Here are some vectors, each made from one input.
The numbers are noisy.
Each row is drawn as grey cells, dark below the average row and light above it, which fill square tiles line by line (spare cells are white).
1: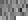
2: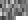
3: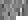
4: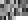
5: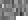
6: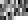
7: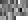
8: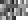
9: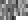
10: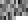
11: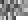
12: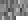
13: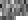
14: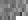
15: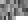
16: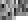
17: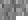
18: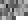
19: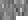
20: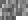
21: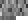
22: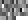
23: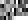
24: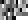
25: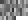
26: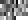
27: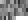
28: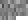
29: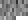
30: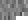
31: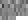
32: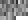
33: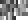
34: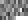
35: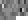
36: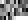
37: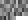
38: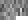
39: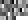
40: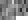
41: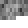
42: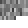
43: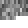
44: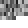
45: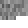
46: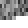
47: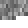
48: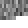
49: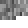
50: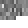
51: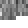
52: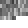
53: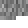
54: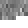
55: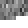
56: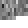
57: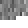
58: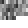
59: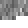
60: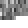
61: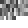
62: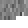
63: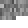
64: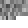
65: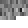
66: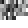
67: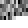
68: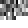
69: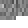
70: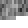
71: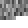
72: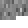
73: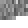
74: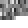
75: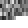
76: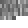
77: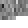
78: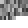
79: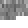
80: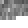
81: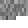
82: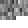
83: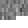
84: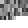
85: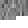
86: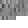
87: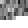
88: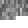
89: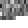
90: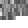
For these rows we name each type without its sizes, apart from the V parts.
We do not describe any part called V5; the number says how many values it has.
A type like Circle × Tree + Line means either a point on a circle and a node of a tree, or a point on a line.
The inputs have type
List(Line) × V5.
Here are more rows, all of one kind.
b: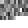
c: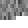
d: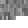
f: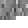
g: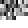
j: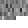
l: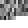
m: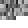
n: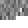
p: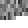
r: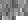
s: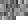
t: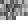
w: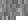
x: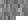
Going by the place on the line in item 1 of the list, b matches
f, l, n and x.
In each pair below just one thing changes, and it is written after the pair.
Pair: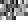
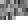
the place on the line in item 1 of the list
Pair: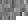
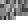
the value of V5
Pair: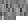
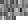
the place on the line in item 1 of the list
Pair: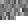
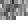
the value of V5
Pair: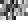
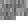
the place on the line in item 1 of the list
